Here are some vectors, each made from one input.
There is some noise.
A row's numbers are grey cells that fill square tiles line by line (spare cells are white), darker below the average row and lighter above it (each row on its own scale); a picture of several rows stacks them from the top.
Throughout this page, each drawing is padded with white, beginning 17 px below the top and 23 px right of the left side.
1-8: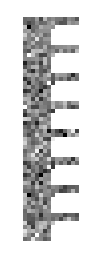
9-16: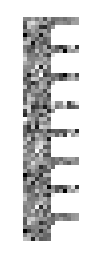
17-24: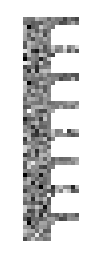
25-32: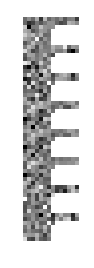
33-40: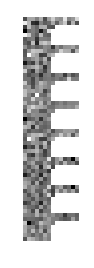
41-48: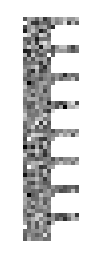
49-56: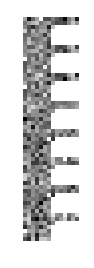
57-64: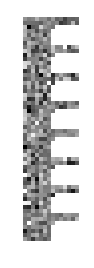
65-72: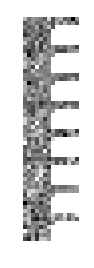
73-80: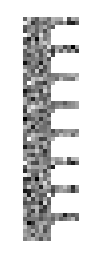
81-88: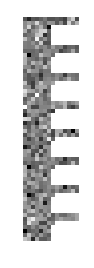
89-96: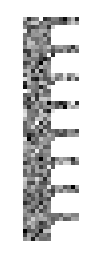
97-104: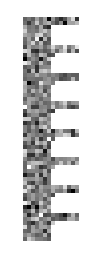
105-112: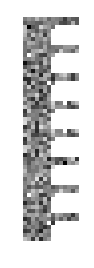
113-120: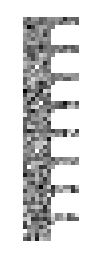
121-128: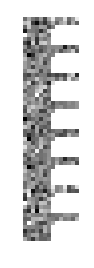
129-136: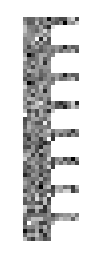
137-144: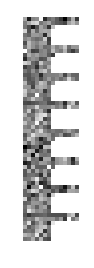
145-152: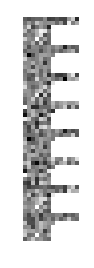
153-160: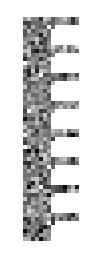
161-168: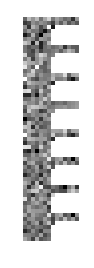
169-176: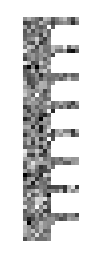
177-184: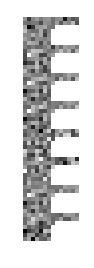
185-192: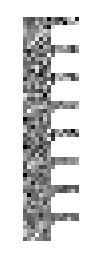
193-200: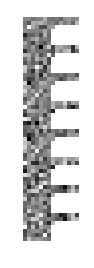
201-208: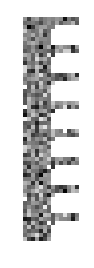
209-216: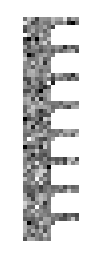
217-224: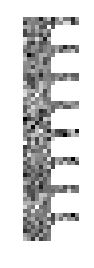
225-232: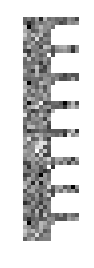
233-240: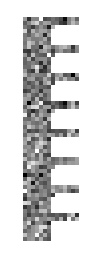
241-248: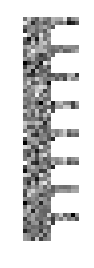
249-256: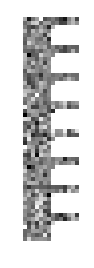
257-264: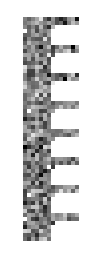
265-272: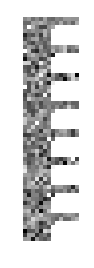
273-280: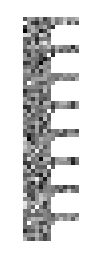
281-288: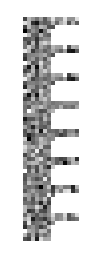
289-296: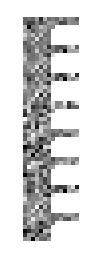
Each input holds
either a point on a 10-point line, or four true/false values.
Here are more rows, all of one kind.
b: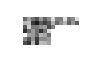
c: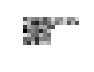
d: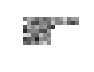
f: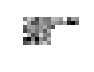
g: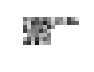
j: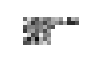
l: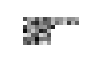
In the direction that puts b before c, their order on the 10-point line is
g, b, c, l, d, f, j.
